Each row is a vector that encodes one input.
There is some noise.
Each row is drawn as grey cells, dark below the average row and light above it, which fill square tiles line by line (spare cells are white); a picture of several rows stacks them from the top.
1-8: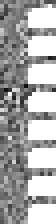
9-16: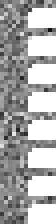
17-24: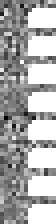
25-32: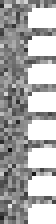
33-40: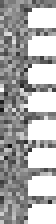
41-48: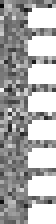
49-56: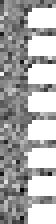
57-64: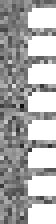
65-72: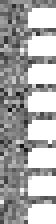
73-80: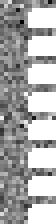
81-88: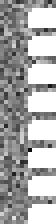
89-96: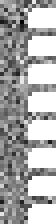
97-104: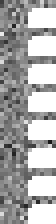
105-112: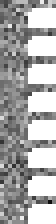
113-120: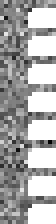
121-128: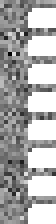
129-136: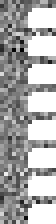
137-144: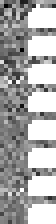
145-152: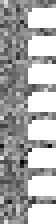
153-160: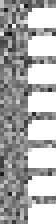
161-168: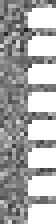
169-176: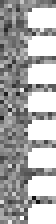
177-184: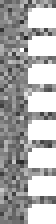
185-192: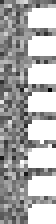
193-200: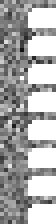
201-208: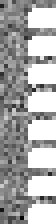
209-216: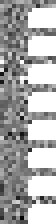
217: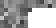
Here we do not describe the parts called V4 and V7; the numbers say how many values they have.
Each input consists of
one of 6 labels and a value of V4, together with either one of 8 labels and a value of V7, or a point on a 9-point line.
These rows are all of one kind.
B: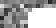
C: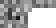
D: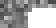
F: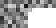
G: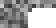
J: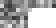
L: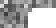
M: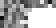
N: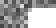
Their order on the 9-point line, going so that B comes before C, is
G, B, D, L, N, J, C, F, M.
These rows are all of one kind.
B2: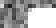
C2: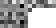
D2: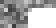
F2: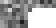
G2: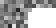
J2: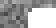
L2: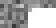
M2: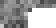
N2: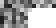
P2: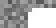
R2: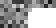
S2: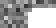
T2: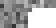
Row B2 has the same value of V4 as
D2, L2, N2 and R2.
